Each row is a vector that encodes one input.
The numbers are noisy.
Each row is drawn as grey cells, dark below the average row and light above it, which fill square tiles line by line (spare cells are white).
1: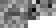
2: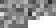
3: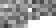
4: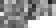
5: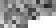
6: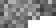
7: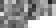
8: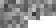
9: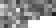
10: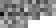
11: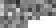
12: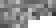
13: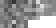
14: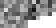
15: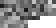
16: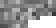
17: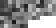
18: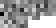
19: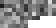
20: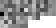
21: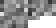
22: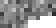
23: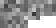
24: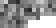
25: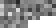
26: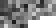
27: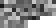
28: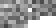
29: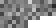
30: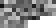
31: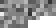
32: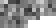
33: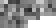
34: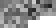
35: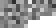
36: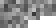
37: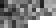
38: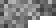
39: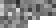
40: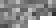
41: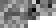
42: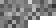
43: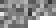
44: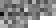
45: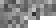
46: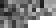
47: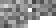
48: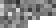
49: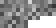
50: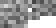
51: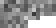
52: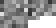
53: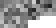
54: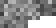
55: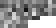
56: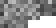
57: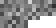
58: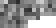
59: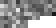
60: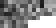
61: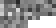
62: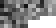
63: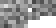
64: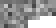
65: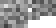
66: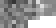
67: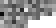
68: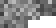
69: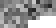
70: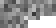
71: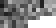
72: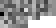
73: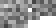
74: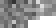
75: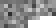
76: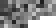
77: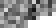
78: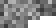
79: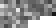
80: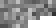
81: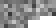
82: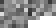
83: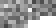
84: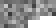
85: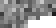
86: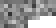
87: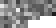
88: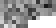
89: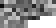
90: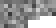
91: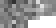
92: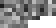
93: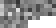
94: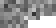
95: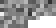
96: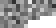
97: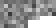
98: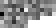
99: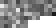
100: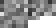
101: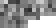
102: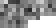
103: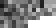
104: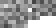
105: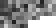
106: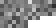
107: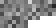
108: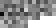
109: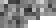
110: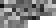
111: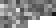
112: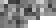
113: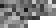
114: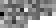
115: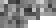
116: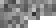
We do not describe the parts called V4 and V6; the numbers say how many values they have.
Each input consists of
either one of 5 labels and a value of V4, or a true/false value and a value of V6.
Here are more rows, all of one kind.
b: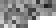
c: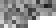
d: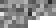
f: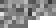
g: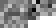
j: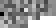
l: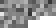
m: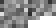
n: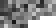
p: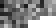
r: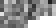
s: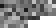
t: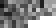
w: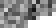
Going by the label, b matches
c, g and w.
